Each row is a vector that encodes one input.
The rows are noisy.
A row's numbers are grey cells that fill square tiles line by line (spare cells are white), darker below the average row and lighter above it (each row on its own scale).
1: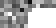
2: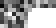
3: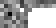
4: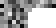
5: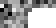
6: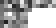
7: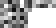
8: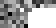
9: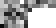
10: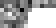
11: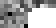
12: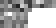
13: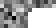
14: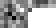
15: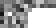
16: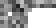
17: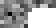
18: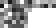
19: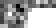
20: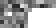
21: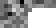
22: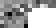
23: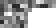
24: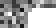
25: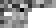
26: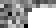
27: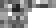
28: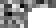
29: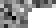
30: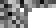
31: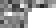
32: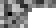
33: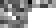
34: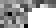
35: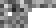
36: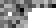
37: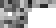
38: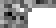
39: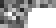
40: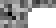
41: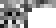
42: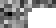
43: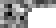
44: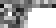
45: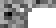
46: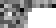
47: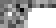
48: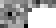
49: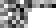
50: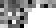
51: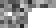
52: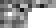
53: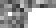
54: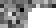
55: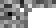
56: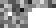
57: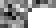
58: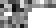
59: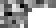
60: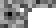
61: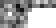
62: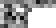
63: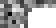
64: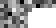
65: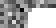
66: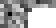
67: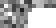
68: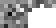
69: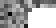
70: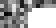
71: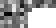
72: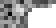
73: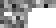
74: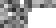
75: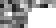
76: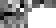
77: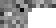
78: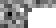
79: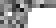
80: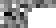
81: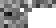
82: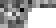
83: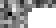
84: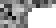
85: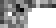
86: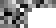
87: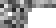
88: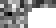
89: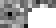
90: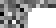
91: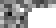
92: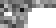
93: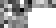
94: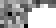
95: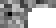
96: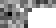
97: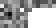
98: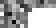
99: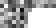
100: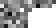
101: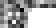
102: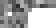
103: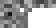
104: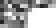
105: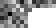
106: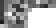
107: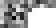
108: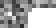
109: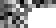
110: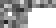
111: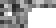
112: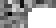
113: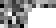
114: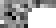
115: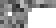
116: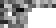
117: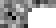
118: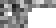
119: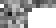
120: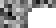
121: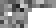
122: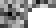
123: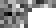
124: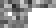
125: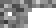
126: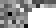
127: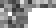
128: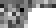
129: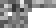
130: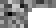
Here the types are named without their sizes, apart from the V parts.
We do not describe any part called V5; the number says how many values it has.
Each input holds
a point on a line, a true/false value and a value of V5.
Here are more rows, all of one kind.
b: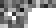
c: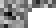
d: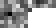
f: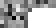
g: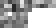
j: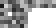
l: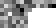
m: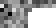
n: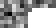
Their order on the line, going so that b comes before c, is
d, n, b, m, l, g, c, j, f.
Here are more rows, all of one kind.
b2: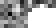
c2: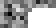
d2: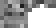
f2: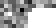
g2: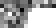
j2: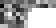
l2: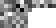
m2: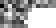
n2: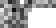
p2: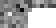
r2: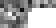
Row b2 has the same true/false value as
c2 and d2.
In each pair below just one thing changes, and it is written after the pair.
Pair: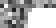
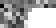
the place on the line
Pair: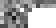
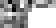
the true/false value
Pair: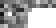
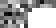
the true/false value
